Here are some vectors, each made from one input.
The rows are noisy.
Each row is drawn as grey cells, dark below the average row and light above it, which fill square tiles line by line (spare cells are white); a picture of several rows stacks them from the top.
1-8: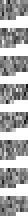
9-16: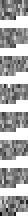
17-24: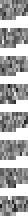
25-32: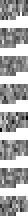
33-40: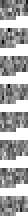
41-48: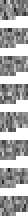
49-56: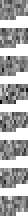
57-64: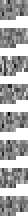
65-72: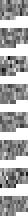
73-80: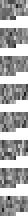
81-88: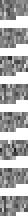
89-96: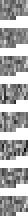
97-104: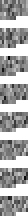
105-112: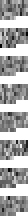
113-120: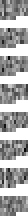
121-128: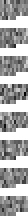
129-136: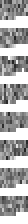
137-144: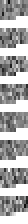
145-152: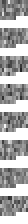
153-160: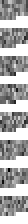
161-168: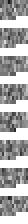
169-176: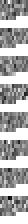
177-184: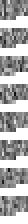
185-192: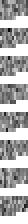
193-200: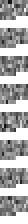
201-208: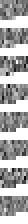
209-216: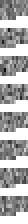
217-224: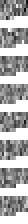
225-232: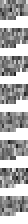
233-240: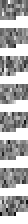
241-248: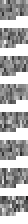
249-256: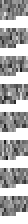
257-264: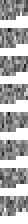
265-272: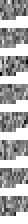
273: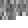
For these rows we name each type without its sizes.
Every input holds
either a point on a circle and a true/false value, or a fixed value.
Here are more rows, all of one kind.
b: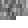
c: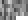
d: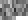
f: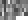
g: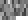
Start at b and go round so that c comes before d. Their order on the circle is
b, f, c, d, g.
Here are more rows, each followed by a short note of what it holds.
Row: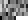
a fixed value
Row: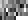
a fixed value
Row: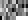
a fixed value
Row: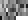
a fixed value
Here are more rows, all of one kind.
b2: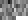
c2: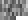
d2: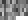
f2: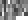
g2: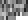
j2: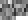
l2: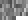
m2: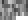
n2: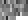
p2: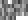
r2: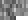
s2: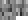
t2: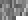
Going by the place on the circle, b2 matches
d2, f2, l2 and t2.
